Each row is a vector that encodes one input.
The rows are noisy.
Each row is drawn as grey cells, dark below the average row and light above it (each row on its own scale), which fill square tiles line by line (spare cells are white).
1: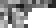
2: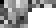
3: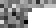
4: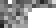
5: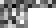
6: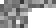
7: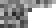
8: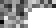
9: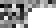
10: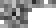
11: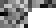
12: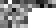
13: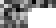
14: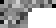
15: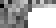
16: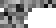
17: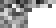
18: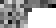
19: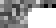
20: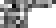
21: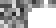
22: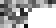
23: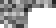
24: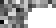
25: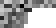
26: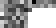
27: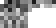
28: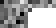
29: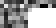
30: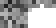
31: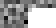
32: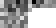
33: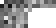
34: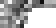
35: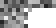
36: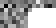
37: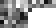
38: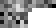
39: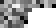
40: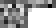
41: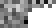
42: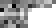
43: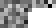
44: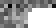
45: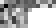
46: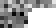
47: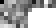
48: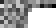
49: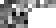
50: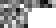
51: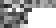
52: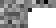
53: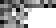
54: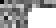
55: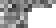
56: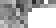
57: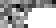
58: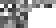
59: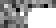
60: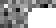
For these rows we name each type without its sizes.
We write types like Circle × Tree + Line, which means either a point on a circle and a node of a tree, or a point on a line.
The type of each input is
Bool × Bool × Bool × Bool × Label.
